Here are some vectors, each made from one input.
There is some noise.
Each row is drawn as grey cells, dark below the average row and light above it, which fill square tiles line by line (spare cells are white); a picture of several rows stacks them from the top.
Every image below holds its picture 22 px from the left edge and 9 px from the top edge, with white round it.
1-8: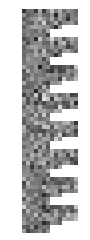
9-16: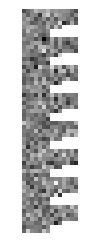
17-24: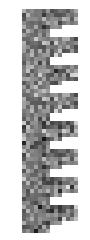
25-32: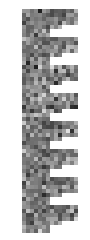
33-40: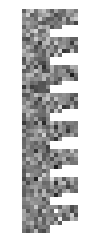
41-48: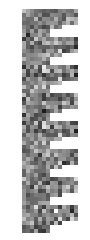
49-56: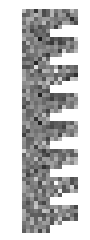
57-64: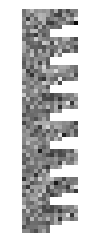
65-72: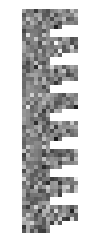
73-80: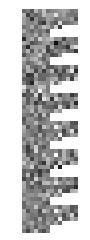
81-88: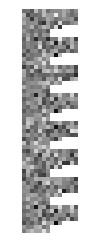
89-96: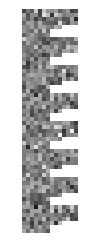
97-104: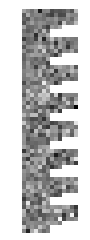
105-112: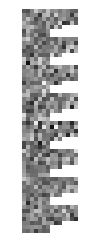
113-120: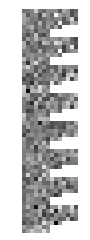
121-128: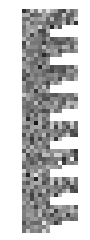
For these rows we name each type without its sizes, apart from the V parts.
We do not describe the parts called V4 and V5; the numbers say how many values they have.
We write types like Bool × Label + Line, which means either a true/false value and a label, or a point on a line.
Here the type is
Bool × Label + V4 × V5.
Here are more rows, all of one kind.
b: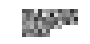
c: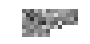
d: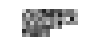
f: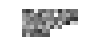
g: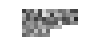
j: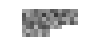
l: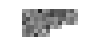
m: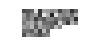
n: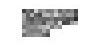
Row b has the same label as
g, l and m.
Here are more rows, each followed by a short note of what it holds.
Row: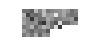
a label and a true/false value
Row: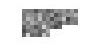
a value of V4 and a value of V5
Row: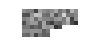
a value of V4 and a value of V5
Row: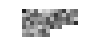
a value of V4 and a value of V5
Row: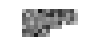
a label and a true/false value
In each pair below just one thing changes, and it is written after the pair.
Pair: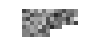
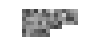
the value of V5
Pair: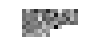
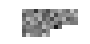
the value of V5
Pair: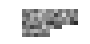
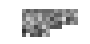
the value of V4
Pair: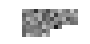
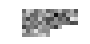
the value of V5
